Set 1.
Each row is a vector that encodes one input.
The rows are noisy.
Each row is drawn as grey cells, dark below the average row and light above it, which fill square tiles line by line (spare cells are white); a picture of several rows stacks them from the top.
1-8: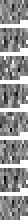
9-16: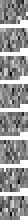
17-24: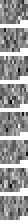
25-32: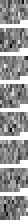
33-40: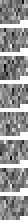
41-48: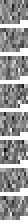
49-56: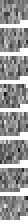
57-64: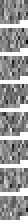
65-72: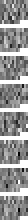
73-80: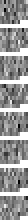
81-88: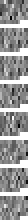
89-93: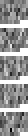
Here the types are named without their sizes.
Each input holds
a point on a line, together with either a fixed value, or a node of a tree.
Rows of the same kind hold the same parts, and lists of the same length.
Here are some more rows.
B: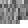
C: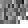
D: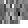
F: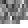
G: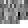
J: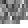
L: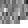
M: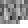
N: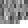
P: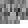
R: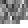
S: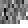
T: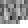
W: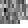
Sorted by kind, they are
B, F, G, J, L, M, N, R, T
C, D, P, S, W

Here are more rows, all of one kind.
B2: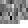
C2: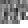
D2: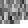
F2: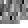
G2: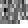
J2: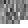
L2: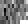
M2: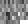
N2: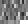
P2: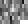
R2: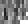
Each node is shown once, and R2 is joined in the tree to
C2 and F2.
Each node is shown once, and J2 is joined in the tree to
M2.
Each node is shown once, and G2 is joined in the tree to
D2 and P2.
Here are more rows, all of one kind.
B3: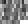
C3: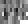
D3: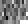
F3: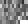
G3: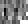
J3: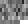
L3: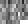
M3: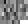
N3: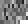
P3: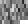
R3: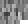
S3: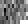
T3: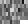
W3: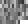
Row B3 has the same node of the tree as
F3, L3 and P3.
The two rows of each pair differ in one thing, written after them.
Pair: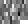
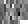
the node of the tree
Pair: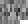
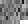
the node of the tree
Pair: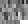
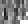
the place on the line
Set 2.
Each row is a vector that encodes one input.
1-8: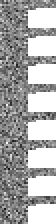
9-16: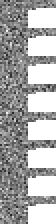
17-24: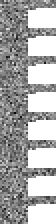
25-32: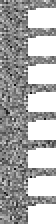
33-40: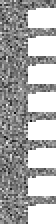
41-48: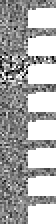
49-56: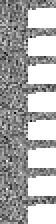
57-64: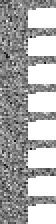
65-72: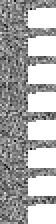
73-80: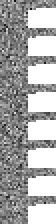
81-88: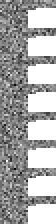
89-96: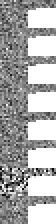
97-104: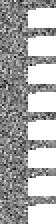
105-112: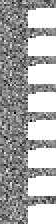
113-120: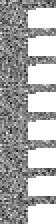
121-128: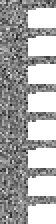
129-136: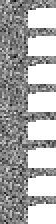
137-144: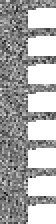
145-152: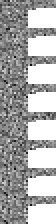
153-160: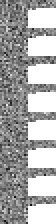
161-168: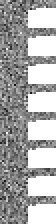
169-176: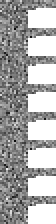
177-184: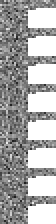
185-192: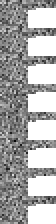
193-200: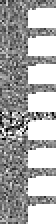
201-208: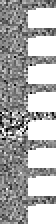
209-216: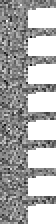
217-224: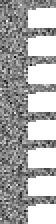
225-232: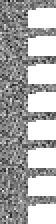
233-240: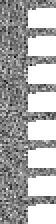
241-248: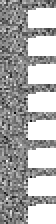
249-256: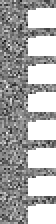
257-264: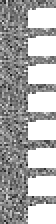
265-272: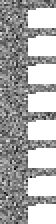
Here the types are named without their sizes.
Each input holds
a list of points on a line.
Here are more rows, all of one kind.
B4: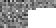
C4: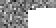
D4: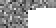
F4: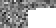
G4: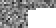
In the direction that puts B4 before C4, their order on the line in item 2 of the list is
F4, B4, D4, C4, G4.
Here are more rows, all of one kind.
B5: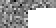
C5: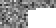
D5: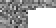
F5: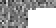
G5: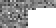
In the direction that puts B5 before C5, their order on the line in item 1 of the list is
B5, D5, F5, G5, C5.
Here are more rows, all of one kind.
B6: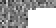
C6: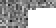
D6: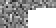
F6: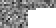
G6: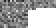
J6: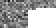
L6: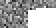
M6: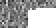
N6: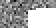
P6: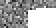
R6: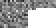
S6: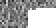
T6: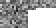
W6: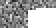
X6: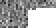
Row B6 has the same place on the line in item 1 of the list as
C6, M6, S6 and X6.
